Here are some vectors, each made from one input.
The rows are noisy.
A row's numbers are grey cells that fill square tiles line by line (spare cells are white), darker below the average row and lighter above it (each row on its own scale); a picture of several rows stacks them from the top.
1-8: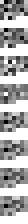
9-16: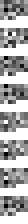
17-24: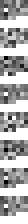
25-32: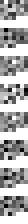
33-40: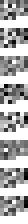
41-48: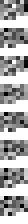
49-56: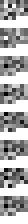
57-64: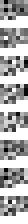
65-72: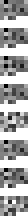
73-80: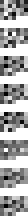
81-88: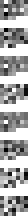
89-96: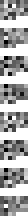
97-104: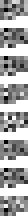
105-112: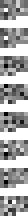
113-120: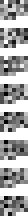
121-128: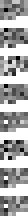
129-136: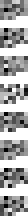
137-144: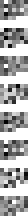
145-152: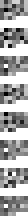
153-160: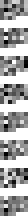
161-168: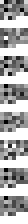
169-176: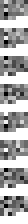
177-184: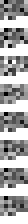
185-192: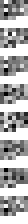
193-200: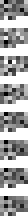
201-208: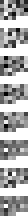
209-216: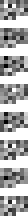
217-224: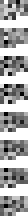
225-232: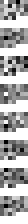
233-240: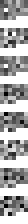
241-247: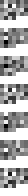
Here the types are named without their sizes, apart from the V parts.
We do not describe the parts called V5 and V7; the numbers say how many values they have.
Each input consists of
either a point on a line, or a true/false value and a value of V5, or a value of V7.
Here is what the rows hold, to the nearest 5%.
About 50% of them hold a point on a line. About 25% of them hold a true/false value and a value of V5. The rest hold a value of V7.
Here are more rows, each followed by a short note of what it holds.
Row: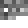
a true/false value and a value of V5
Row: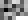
a point on a line
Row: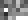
a true/false value and a value of V5
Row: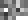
a true/false value and a value of V5
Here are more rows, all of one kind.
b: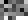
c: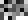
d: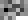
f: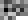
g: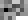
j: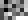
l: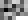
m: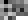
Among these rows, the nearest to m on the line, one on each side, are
b and f.
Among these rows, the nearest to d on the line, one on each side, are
f and g.
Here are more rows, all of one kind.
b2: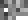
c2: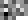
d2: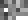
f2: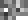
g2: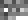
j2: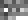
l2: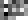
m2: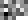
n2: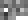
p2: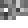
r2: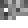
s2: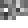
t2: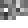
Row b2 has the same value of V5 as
d2 and r2.
